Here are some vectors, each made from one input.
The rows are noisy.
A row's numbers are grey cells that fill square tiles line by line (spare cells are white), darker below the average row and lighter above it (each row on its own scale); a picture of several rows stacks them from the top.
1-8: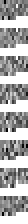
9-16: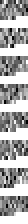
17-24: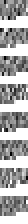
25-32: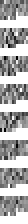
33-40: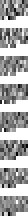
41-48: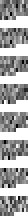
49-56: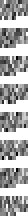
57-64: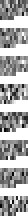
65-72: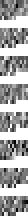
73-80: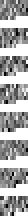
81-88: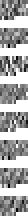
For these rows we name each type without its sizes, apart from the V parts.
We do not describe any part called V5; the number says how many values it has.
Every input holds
a value of V5, together with either a point on a circle and a true/false value, or a point on a line.
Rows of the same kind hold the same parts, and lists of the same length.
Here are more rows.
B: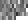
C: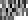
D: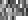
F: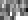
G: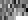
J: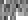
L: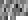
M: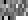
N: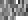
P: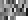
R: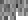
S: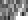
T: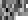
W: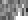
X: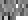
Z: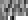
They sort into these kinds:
B, M, X
C, D, F, G, J, L, N, P, R, S, T, W, Z

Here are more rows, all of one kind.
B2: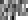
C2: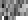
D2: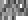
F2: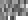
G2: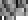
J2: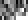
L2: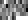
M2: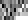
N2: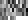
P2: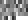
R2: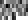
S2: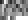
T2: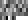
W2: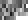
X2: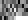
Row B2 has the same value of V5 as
C2, F2, M2 and W2.
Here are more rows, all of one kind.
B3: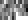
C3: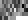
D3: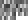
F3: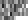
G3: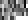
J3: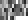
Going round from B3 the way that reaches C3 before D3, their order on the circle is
B3, G3, F3, J3, C3, D3.
